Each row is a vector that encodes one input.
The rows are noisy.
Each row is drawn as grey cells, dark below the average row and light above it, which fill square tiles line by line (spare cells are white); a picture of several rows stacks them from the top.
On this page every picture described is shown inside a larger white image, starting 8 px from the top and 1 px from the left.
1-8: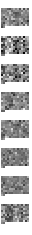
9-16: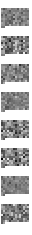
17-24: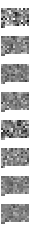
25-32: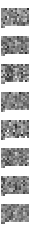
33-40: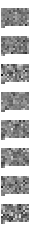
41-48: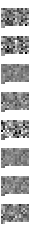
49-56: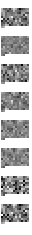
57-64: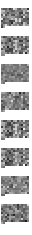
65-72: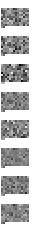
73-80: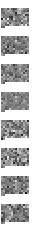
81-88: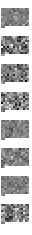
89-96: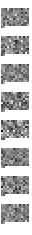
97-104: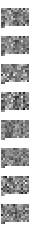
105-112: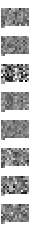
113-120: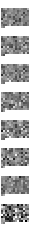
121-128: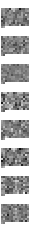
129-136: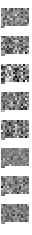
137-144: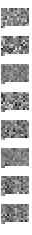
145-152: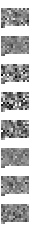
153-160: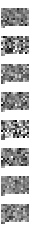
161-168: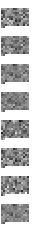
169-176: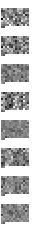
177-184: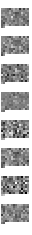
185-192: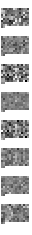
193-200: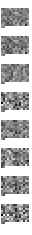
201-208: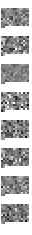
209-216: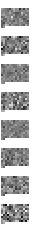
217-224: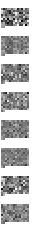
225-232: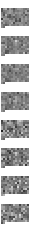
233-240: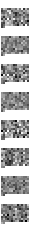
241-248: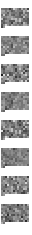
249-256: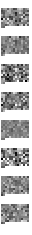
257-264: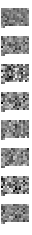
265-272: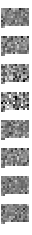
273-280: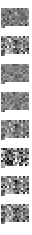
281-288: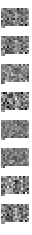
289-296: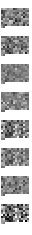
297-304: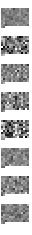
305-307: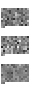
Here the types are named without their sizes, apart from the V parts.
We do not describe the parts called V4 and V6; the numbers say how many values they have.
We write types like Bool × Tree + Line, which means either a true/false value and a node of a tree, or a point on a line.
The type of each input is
Circle × (Circle + V6) + Line + V4.
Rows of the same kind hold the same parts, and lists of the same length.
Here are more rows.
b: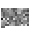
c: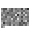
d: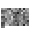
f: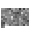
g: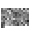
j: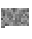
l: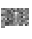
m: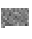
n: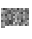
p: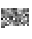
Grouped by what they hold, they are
b, n, p
c
d, f, g
j, l, m

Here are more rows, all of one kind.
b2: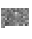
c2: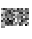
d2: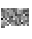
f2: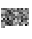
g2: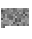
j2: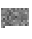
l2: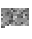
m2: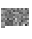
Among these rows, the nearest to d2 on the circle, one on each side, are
c2 and l2.
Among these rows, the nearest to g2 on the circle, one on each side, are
b2 and l2.
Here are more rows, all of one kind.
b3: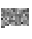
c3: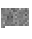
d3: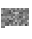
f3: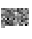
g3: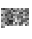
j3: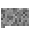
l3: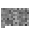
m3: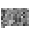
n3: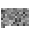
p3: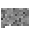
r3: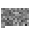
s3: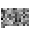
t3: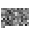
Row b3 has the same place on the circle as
d3, l3 and p3.
